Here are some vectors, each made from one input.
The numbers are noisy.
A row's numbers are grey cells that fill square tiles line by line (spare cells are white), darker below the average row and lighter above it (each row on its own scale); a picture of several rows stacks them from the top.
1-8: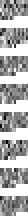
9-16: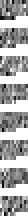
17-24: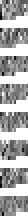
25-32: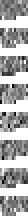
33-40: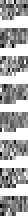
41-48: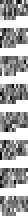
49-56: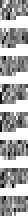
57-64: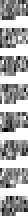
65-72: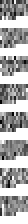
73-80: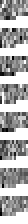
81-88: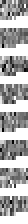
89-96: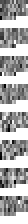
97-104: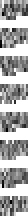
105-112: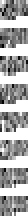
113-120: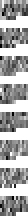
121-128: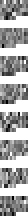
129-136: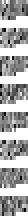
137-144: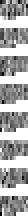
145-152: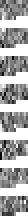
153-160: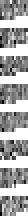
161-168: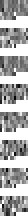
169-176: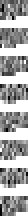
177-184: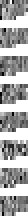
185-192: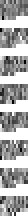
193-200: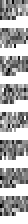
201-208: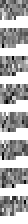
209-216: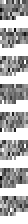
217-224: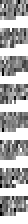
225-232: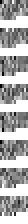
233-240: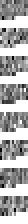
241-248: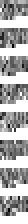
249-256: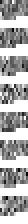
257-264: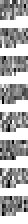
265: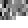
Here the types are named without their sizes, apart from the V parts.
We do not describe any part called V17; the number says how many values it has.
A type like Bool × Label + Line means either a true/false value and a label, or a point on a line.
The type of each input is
List(Bool × Line) × V17.
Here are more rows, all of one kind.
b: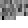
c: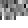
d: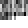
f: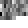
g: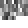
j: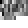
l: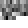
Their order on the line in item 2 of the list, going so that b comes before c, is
b, l, j, c, f, g, d.
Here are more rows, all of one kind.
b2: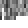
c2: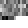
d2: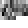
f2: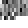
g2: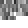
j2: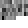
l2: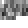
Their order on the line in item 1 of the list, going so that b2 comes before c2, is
d2, j2, f2, b2, l2, c2, g2.
